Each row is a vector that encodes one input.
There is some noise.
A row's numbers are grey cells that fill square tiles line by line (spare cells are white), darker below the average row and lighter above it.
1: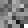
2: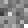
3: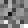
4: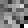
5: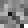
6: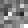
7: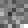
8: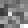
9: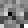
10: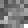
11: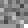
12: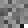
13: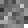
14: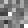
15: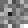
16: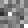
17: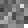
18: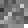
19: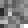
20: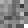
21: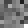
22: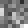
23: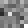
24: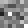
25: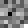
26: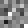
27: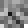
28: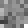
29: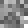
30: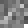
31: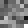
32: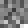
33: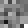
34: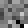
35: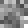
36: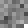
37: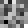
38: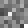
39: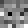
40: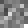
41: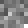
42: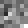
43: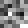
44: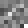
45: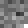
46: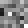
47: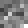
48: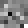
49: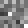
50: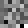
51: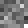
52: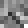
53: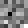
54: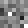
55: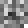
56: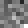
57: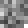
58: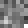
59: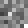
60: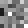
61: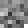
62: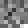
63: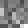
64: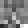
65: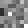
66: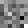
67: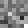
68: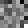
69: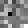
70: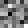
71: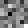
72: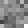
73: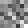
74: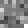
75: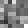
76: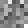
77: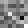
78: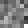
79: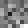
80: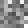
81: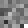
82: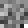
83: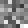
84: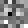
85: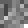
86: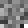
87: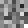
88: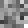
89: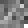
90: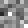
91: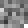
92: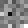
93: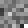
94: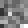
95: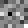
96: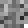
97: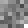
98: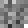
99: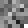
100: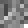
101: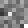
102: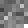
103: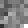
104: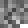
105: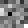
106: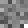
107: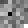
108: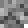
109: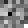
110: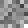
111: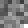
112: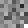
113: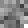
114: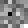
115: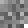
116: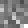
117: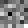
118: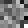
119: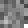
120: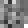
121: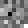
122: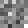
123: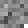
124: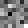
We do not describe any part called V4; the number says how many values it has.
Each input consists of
a point on a 12-point line, together with either a node of a 7-node tree, or a value of V4.
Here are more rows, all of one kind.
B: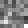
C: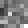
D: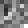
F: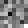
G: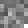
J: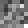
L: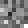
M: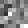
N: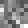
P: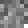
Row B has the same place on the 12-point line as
C and M.
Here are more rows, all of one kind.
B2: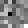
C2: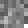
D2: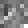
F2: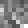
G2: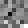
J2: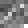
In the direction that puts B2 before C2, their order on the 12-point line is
B2, G2, F2, C2, D2, J2.
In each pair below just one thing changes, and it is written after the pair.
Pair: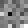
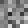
the value of V4
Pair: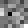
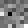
the value of V4
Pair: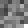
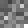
the value of V4
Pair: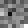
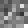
the place on the 12-point line
